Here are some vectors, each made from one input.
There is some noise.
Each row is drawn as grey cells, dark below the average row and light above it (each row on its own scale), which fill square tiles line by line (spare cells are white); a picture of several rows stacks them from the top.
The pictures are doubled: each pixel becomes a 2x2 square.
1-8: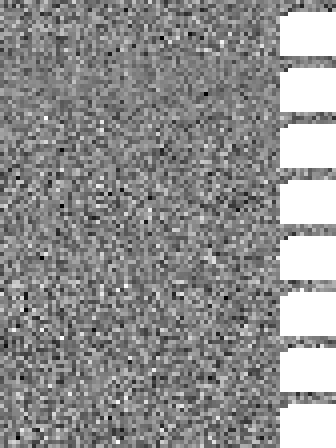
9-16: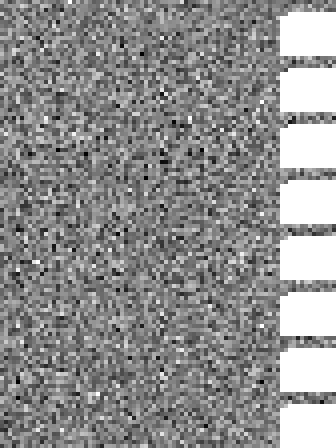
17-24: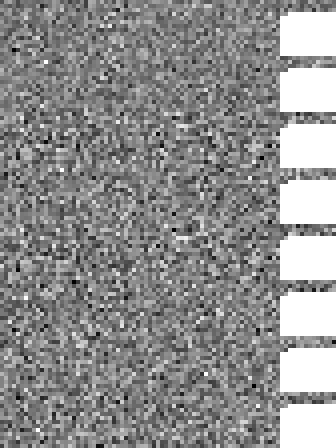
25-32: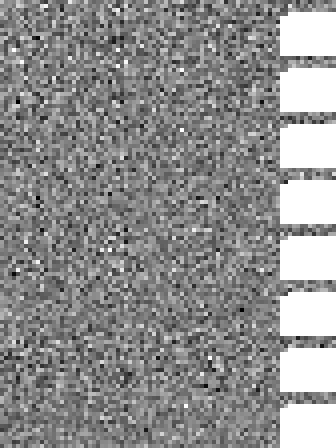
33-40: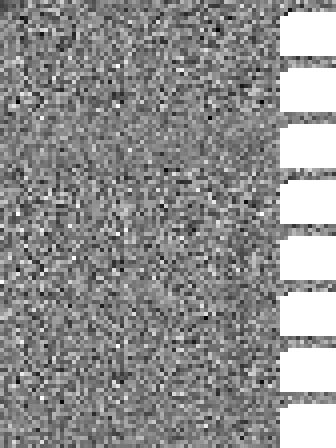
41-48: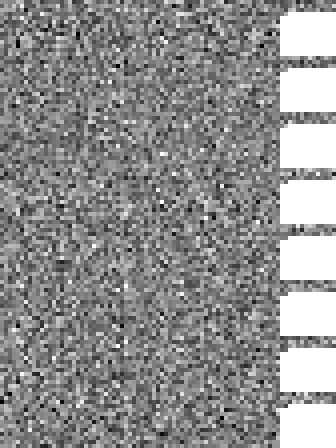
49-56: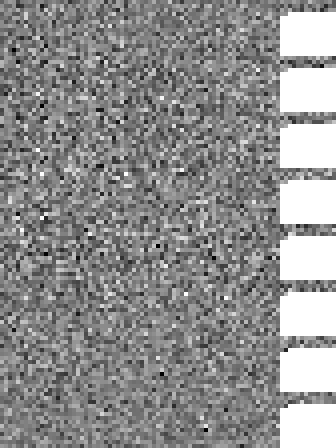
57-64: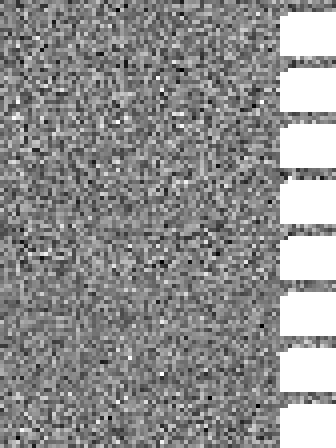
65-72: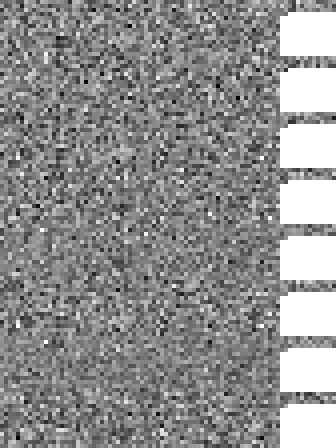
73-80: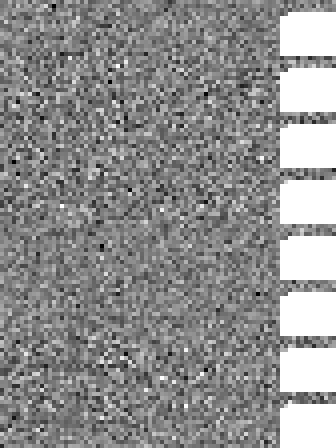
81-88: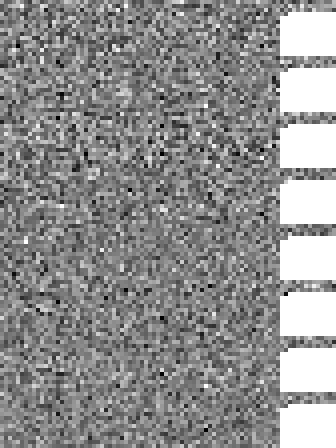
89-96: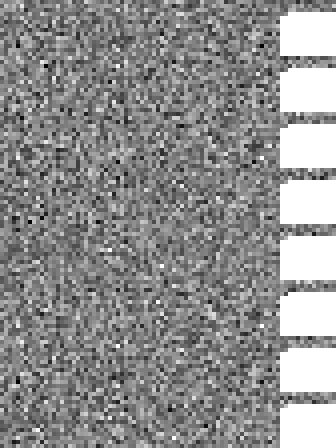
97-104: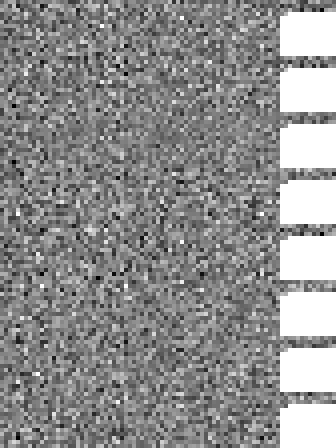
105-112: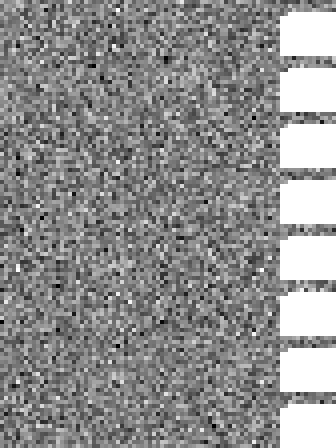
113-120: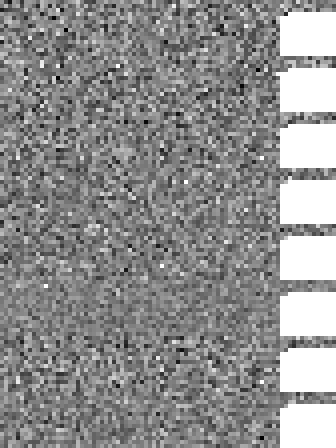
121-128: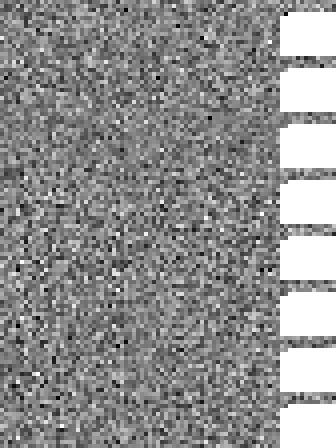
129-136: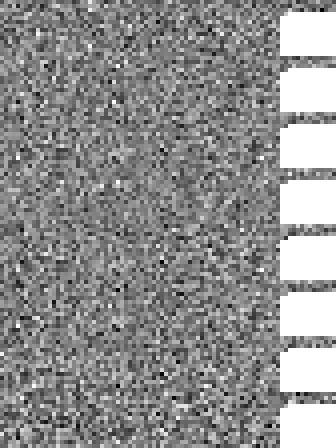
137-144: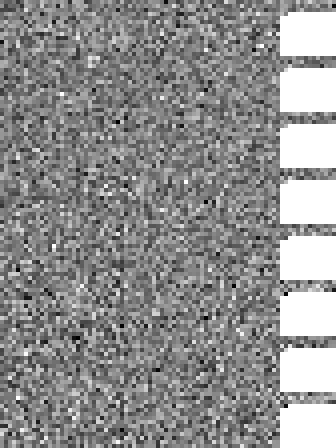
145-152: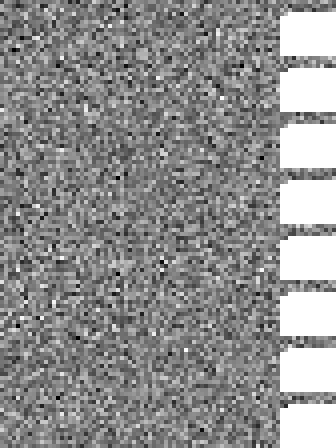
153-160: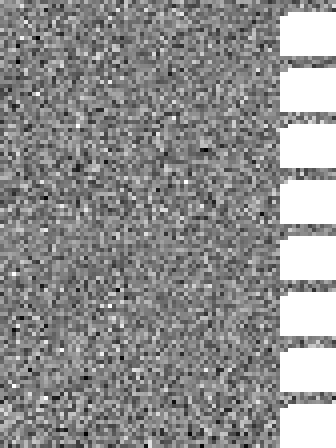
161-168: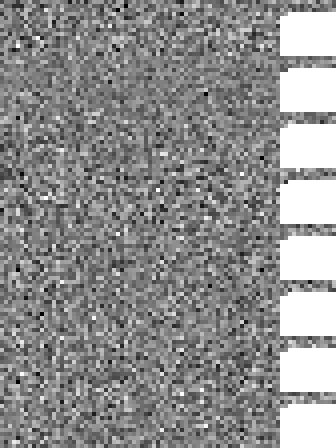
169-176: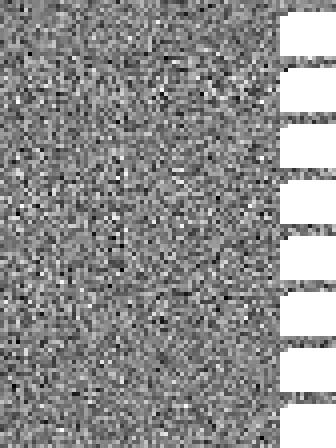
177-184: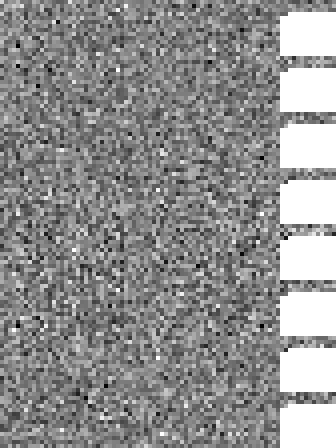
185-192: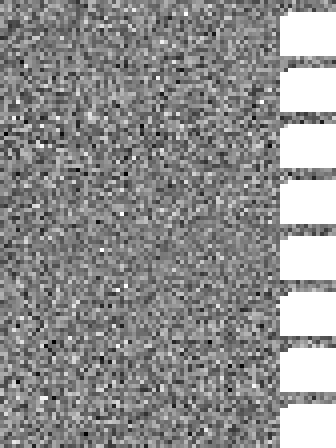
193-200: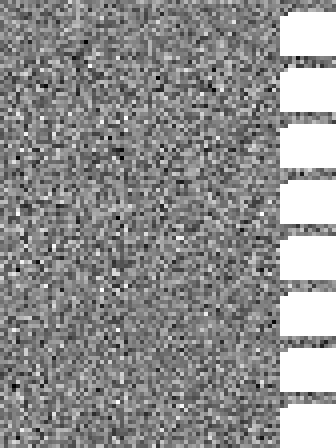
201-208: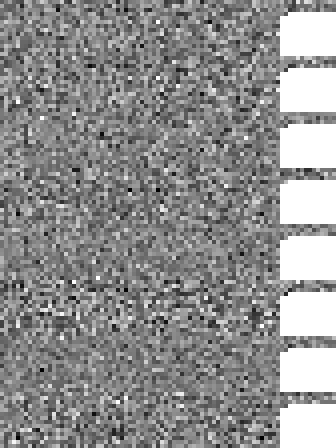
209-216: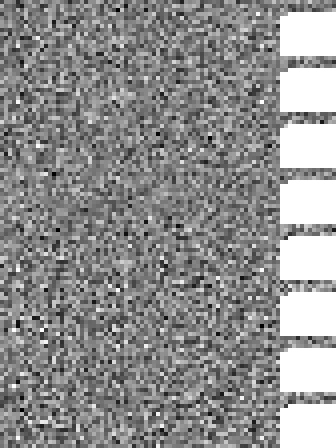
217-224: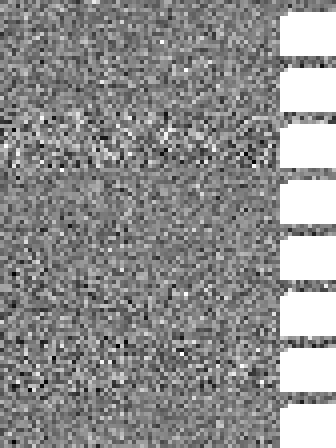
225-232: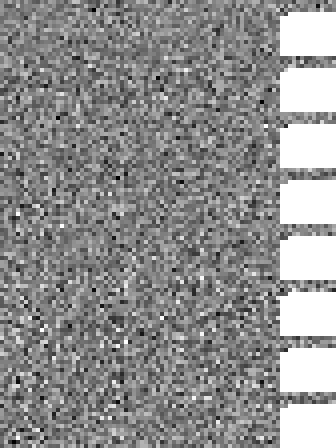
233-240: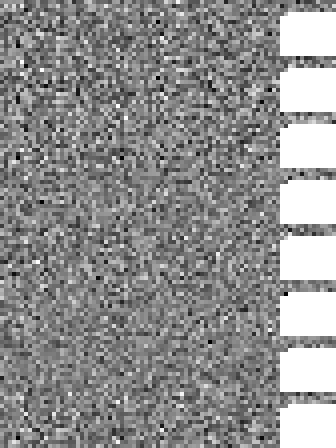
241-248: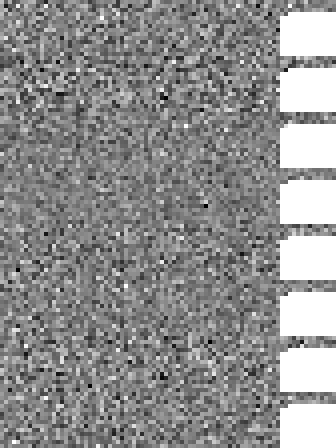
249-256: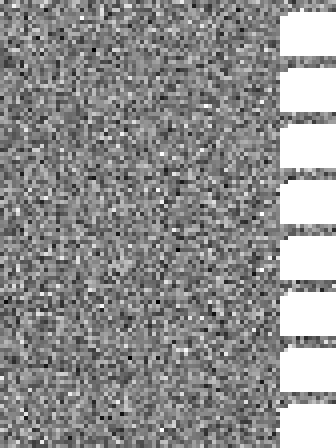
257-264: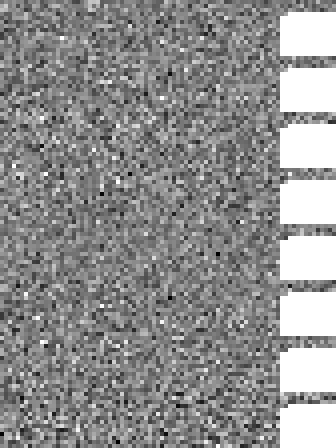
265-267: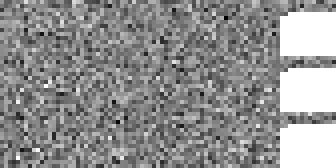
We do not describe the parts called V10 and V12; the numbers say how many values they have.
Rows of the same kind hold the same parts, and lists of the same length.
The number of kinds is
2.
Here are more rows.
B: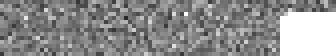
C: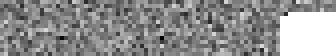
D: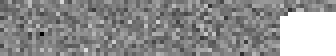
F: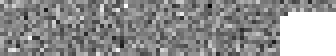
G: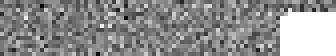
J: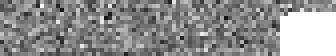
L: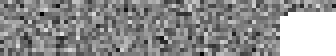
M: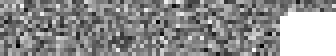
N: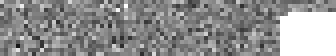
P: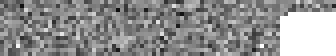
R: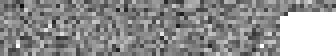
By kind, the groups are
B, G, M
C, D, F, J, L, N, P, R

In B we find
a point on a 6-point line and a true/false value.
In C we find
a value of V10 and a value of V12.
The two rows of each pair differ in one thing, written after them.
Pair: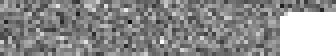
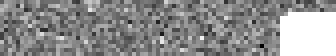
the place on the 6-point line
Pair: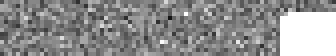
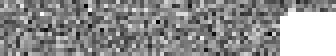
the true/false value
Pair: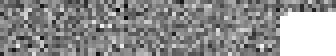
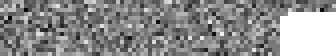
the place on the 6-point line
